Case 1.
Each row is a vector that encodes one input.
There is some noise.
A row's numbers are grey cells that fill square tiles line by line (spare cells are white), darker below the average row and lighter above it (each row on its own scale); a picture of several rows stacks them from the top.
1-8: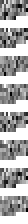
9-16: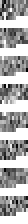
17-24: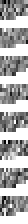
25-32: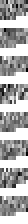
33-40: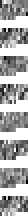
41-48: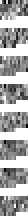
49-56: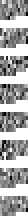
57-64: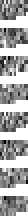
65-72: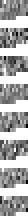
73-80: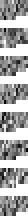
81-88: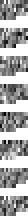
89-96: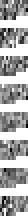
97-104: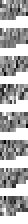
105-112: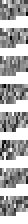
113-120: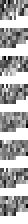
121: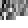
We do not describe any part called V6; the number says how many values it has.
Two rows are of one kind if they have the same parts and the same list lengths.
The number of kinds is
2.
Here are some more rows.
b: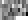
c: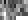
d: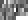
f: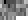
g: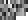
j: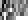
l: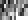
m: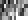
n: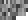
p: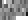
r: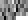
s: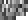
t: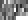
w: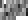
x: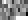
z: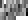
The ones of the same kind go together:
b, d, g, n, p, r, s, t, w, x, z
c, f, j, l, m

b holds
a node of a 12-node tree and a true/false value.
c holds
a value of V6.
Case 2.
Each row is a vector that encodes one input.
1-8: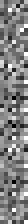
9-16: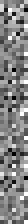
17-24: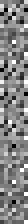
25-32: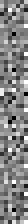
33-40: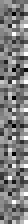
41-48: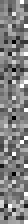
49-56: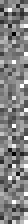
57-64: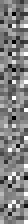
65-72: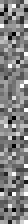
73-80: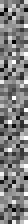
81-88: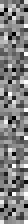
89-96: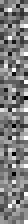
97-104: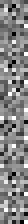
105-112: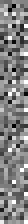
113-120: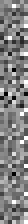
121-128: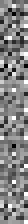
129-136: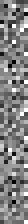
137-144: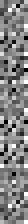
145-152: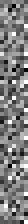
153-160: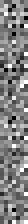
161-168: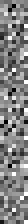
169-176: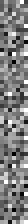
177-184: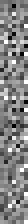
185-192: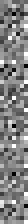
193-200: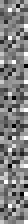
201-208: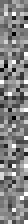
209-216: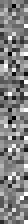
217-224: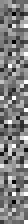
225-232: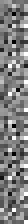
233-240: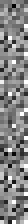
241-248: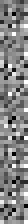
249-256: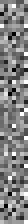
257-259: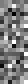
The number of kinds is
2.
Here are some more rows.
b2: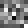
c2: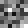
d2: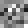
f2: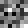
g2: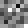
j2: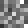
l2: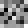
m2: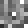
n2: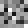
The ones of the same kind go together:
b2, j2, m2
c2, d2, f2, g2, l2, n2

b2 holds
a point on a 10-point line and a true/false value.
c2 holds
a node of a 14-node tree and a true/false value.
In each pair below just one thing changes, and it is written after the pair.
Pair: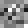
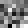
the true/false value
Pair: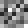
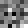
the true/false value
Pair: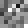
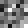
the true/false value
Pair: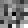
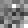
the node of the tree
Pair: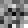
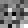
the node of the tree
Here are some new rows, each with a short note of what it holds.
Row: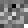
a point on a 10-point line and a true/false value
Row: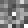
a point on a 10-point line and a true/false value
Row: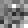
a node of a 14-node tree and a true/false value
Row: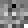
a point on a 10-point line and a true/false value
